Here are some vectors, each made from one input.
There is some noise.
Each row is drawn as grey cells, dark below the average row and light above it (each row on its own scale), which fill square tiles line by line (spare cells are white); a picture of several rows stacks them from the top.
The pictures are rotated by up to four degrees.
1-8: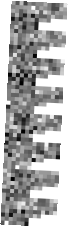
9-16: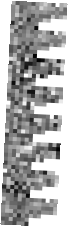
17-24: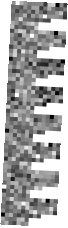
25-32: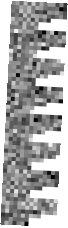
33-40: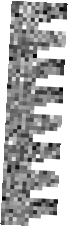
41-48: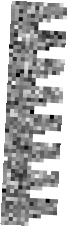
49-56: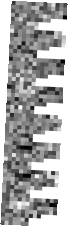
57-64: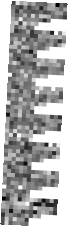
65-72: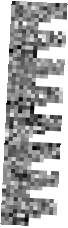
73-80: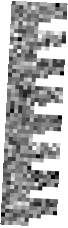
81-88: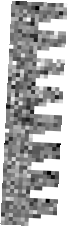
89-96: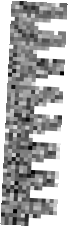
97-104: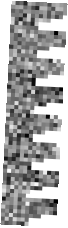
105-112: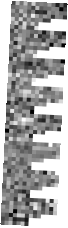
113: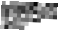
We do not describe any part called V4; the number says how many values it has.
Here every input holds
either one of 6 labels and a value of V4, or a point on a 6-point line and a true/false value.
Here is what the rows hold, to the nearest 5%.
About 55% of them hold one of 6 labels and a value of V4. The rest hold a point on a 6-point line and a true/false value.
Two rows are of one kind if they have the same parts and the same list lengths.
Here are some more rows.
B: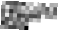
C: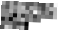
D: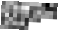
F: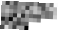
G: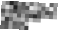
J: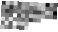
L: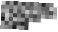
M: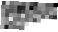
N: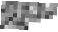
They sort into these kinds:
B, C, F, G, L, N
D, J, M

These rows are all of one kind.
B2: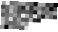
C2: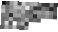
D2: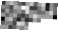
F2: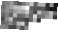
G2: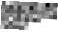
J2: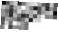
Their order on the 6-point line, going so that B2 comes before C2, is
D2, F2, B2, G2, C2, J2.
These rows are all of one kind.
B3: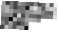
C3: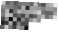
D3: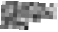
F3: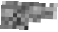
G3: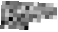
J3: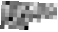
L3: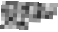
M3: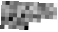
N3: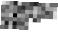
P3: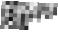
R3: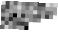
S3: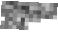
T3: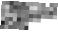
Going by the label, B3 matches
F3, J3, M3 and T3.
